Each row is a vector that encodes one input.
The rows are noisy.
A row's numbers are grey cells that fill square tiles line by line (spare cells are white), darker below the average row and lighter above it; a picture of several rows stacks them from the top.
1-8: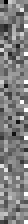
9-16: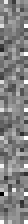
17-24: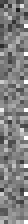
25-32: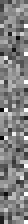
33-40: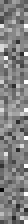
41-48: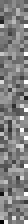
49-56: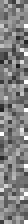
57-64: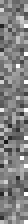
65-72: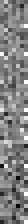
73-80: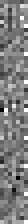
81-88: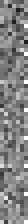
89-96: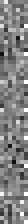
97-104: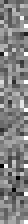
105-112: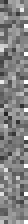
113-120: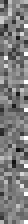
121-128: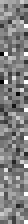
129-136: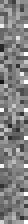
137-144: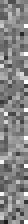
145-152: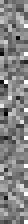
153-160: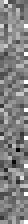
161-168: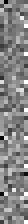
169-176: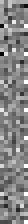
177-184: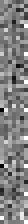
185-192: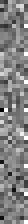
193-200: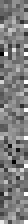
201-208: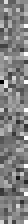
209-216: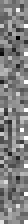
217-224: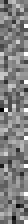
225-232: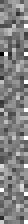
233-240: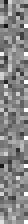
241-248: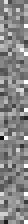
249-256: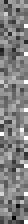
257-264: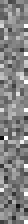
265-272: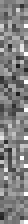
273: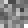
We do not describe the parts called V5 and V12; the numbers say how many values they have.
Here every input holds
a true/false value and a value of V12, together with either a node of a 9-node tree, or a value of V5.
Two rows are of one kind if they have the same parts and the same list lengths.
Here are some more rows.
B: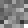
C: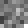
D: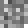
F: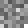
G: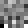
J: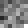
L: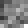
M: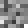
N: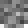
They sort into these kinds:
B, C, D, F, J, L, N
G, M

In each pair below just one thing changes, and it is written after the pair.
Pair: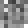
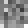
the value of V5
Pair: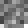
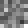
the value of V12
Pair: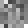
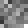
the true/false value
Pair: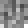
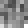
the value of V12
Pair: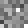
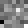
the true/false value
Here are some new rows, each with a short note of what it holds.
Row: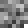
a node of a 9-node tree, a true/false value and a value of V12
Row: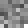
a true/false value, a value of V5 and a value of V12
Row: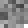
a true/false value, a value of V5 and a value of V12
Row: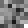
a node of a 9-node tree, a true/false value and a value of V12
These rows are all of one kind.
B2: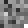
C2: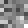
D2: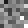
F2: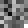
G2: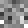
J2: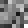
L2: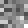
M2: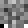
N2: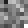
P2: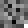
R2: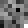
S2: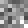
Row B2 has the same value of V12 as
D2, F2, M2 and P2.
